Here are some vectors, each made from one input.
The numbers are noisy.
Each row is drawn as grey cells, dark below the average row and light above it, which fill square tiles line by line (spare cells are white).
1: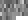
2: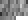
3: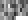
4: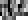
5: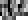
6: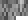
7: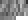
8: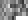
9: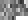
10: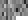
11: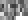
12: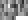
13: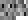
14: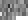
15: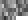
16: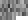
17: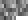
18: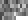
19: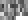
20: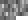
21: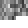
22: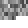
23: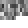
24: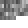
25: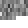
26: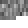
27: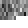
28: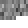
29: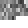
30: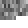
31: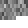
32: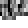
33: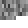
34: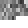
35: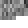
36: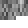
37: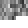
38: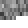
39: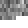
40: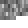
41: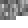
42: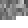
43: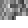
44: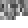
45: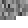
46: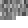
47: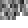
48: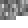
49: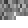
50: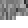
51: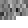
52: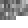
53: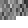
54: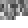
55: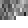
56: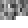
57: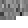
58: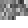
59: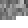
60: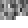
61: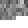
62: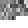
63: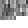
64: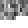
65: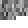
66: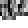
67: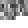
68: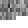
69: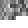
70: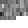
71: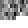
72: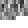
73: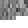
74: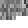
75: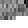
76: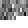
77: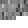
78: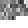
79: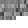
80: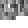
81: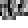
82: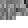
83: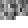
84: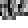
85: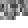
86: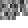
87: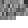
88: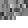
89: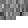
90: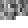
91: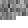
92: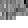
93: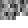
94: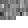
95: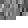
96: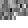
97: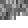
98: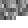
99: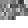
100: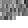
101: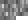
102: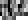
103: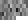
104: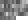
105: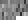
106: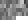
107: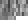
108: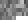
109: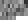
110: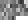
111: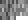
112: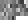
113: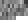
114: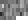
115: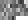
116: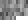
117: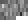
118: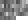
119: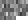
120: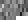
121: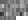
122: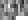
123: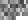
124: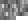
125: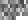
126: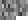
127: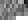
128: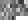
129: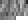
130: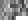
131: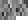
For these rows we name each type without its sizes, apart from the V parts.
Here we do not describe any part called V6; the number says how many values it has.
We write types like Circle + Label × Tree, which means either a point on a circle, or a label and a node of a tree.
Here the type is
List(Bool × V6).
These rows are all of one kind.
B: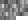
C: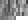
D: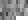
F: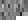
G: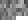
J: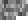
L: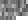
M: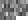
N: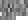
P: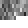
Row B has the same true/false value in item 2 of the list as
C, F, L and N.
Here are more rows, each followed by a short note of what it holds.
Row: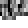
the empty list
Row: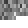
a list of two items
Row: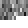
a list of two items
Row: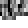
the empty list
